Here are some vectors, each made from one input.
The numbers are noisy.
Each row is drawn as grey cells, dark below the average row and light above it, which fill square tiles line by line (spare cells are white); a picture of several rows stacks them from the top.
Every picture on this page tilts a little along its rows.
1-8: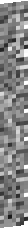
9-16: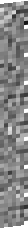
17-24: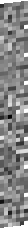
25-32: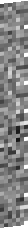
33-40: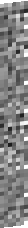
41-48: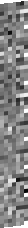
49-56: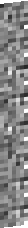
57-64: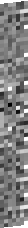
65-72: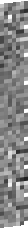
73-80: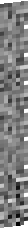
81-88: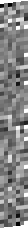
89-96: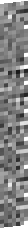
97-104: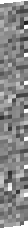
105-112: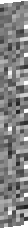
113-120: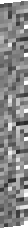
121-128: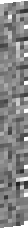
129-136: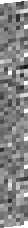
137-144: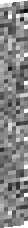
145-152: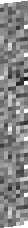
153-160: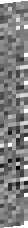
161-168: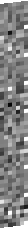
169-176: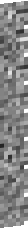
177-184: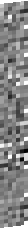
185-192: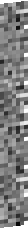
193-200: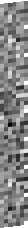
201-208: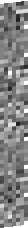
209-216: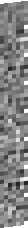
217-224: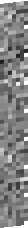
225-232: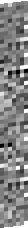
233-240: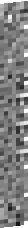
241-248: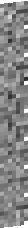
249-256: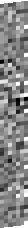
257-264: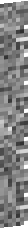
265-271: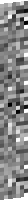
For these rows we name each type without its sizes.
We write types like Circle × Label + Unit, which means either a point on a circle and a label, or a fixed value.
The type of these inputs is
Line.
